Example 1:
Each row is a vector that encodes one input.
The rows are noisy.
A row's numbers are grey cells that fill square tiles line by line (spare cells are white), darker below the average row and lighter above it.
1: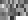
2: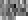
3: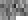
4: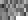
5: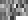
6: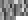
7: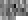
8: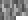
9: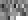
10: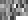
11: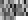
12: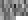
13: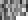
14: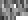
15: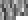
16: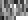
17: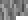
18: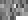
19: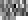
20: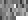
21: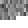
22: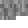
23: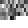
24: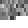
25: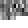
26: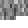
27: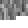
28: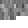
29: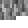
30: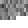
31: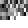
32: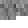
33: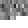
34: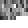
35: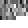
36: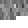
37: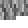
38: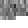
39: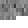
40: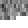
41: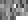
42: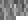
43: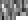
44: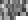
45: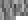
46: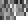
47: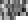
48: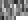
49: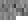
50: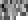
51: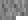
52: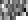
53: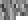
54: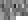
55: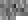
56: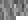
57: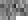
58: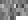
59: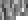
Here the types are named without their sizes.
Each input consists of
a point on a line.
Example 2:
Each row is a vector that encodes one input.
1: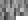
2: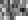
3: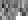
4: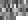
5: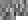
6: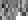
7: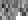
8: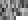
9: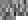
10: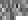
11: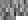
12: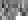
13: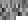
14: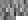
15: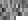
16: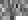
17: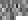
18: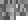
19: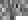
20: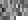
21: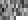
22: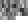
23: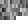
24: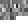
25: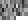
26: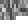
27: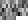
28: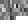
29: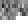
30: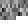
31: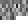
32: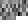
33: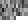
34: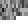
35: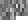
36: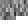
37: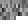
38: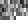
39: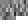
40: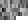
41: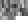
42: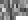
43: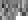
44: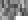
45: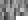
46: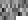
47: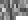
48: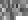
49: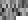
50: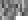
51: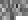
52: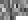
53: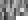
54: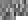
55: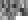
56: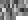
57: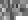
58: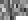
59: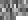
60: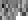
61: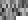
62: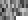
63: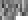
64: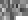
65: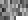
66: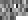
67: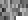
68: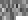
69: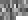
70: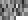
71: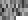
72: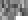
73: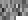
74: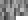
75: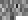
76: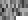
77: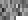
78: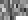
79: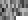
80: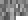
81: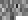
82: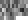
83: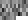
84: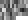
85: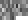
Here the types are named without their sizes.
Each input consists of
a point on a line.
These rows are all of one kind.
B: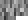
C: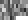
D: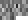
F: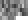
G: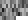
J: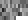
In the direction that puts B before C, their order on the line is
G, J, B, F, D, C.
